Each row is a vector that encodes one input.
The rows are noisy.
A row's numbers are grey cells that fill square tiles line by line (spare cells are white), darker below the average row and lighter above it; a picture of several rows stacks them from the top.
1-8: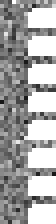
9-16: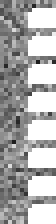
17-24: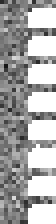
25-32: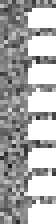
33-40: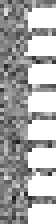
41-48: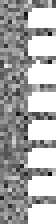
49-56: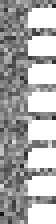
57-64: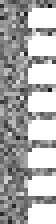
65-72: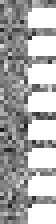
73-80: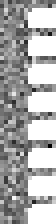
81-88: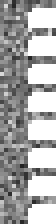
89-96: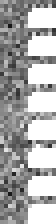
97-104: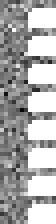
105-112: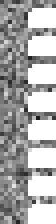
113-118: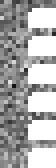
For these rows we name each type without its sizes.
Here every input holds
a point on each of three lines.
